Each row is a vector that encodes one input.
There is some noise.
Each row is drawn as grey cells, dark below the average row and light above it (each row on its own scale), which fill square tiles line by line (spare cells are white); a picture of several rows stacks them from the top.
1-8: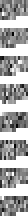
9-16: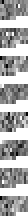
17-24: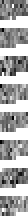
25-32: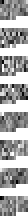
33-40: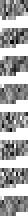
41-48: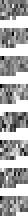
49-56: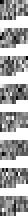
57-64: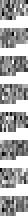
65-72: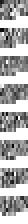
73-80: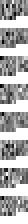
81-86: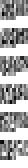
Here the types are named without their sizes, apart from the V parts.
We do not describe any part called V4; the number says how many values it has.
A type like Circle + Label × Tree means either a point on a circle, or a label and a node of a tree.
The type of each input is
List(Bool × V4).
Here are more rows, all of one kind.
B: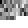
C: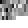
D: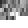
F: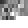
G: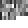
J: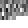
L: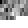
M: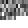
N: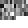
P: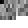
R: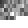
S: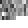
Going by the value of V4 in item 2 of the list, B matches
G and S.
